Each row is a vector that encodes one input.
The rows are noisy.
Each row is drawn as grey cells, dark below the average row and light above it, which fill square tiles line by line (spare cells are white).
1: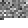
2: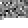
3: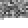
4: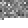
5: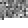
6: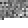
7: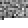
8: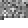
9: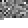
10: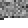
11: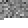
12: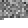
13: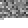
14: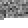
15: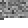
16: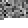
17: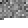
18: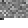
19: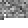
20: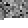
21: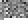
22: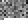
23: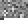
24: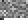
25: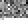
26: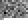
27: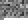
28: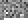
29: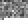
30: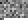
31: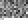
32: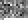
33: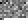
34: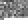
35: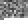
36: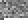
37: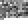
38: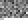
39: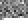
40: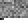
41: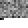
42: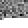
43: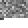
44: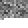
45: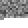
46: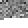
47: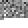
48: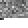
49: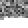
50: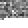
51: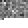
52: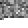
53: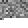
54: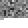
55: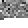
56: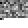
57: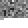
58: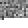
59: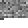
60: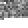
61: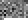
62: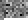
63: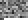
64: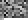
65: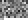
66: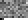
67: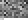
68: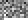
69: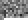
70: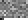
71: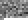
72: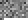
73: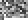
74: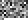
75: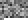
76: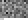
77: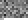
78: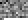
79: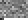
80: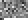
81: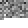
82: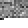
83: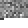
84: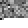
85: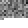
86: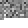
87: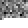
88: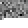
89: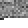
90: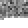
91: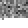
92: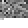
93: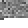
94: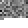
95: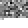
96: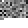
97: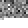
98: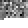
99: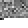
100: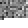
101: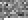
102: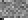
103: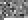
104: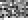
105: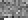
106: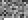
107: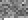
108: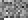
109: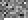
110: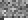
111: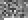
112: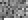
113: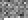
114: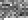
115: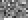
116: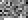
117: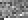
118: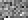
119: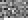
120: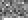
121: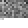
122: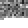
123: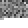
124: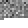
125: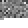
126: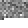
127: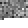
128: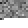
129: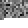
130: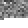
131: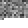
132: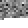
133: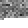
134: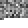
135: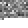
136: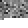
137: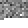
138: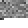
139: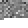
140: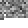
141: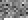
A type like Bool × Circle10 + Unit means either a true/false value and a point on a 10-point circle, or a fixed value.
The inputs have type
List2(Line7) + Tree13.
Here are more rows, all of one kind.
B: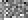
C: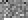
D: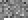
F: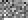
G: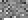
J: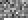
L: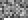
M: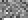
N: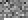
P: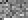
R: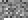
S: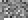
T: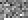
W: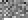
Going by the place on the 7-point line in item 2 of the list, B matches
D, G, L and N.
